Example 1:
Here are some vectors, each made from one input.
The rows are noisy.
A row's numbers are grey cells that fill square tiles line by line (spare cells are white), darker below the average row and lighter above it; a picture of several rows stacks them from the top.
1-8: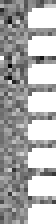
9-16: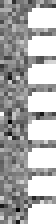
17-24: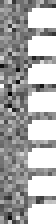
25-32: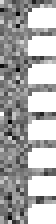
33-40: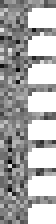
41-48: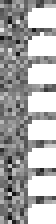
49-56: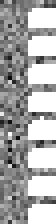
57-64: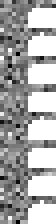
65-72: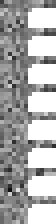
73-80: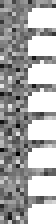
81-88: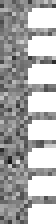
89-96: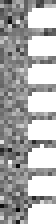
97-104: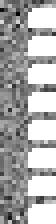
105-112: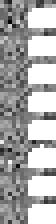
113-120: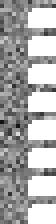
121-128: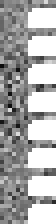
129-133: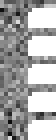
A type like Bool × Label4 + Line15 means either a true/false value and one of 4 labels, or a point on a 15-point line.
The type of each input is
Circle17 + Line10.
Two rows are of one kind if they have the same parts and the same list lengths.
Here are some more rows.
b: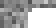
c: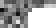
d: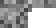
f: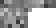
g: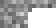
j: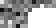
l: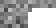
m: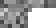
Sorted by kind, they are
b, d, f, g, l, m
c, j

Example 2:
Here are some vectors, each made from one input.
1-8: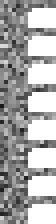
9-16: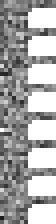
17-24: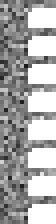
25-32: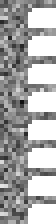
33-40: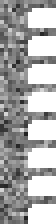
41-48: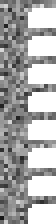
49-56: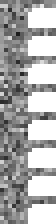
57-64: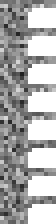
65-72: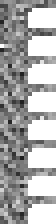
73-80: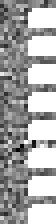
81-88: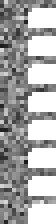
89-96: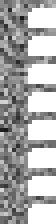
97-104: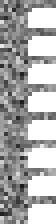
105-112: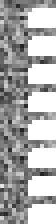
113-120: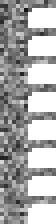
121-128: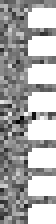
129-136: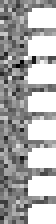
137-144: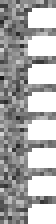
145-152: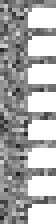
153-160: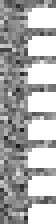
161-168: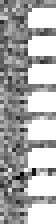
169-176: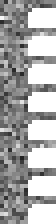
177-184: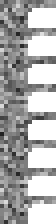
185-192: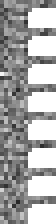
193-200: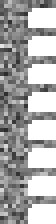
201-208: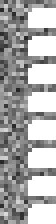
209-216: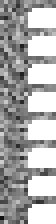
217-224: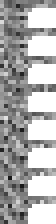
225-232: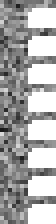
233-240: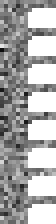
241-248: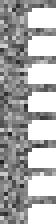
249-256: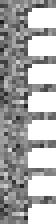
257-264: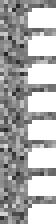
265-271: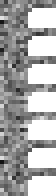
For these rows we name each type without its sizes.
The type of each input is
List(Line).
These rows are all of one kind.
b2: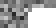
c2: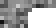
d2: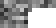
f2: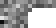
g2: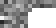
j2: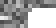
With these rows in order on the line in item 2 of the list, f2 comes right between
c2 and g2.
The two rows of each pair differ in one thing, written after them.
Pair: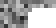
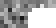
the place on the line in item 2 of the list
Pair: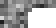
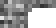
the place on the line in item 2 of the list
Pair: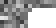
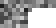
the place on the line in item 1 of the list
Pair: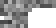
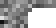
the place on the line in item 2 of the list
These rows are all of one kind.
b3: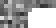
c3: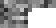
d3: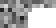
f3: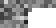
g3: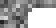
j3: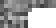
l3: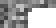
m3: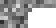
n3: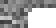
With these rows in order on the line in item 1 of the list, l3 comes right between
c3 and j3.
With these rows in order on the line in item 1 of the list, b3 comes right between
j3 and n3.
